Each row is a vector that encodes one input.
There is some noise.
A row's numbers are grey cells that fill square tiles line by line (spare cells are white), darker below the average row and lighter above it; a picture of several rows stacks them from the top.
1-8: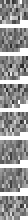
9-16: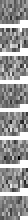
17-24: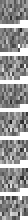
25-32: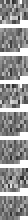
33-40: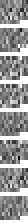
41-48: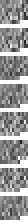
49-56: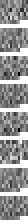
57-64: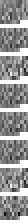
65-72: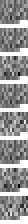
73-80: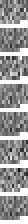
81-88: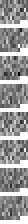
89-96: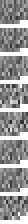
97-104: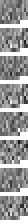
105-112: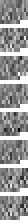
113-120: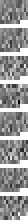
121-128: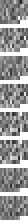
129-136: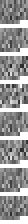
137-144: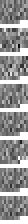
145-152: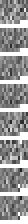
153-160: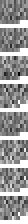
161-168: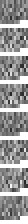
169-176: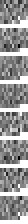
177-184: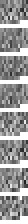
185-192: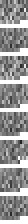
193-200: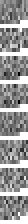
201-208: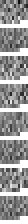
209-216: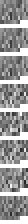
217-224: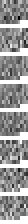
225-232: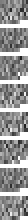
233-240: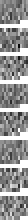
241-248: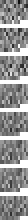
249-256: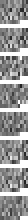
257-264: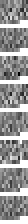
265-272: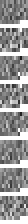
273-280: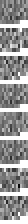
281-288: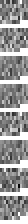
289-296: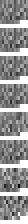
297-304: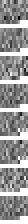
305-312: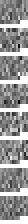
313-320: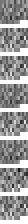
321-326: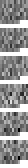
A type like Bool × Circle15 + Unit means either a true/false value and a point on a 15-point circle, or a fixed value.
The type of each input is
Circle11.
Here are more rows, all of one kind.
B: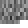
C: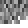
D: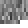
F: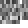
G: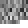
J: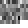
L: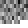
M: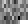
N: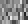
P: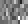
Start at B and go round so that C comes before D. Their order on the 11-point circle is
B, M, J, F, N, G, L, C, P, D.
